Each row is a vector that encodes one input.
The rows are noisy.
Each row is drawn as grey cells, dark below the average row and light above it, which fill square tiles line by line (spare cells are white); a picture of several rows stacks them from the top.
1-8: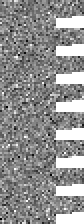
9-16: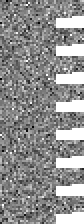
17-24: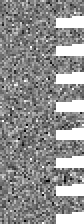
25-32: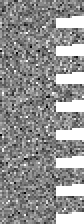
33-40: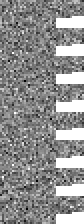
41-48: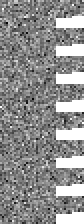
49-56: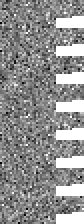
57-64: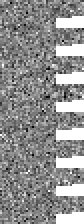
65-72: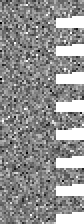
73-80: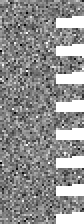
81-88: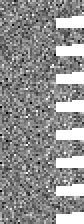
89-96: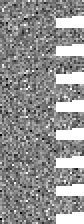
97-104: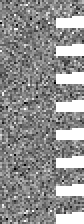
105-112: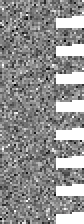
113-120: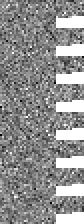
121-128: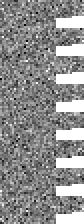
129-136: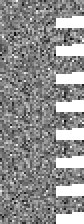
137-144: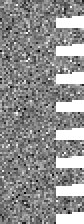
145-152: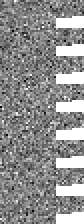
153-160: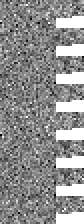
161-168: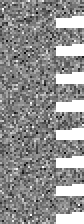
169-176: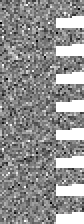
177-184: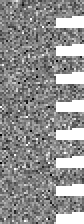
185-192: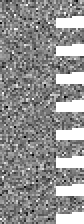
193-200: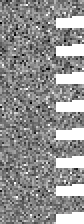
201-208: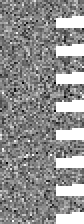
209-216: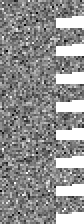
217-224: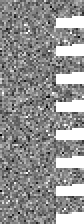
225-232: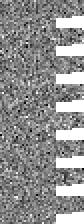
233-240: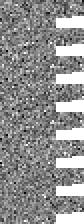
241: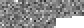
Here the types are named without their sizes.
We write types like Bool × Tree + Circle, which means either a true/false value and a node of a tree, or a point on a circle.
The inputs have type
(Bool × Bool × Bool × Bool + Unit) × Line + Label.
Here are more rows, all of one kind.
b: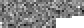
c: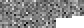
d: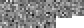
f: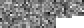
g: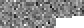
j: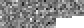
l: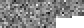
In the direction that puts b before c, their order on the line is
b, c, g, j, d, l, f.
